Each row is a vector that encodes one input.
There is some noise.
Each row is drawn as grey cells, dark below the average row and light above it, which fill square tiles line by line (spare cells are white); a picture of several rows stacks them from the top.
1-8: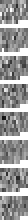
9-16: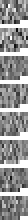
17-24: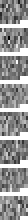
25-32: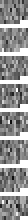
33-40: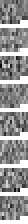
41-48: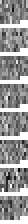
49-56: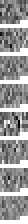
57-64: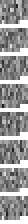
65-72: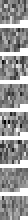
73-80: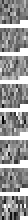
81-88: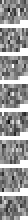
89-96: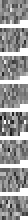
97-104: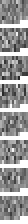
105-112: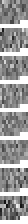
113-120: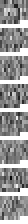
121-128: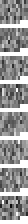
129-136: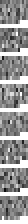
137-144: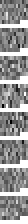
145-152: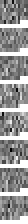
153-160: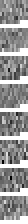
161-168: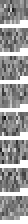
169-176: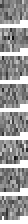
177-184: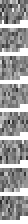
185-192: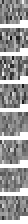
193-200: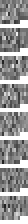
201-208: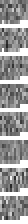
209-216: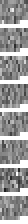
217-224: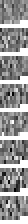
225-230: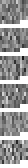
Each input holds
either a point on a 9-point line and three true/false values, or a list of up to three points on a 4-point line.
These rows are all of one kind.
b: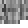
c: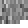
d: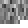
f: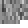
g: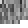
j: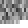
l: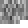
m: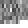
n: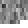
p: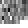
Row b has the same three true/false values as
c and g.
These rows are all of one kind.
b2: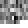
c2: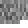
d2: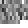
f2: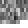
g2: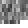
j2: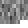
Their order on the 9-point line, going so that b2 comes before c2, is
g2, f2, b2, j2, c2, d2.
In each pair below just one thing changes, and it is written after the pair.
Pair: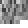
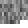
the place on the 9-point line
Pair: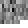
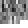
one of the three true/false values
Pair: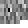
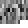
the place on the 9-point line
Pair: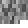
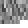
the place on the 9-point line
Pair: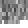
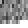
the place on the 9-point line
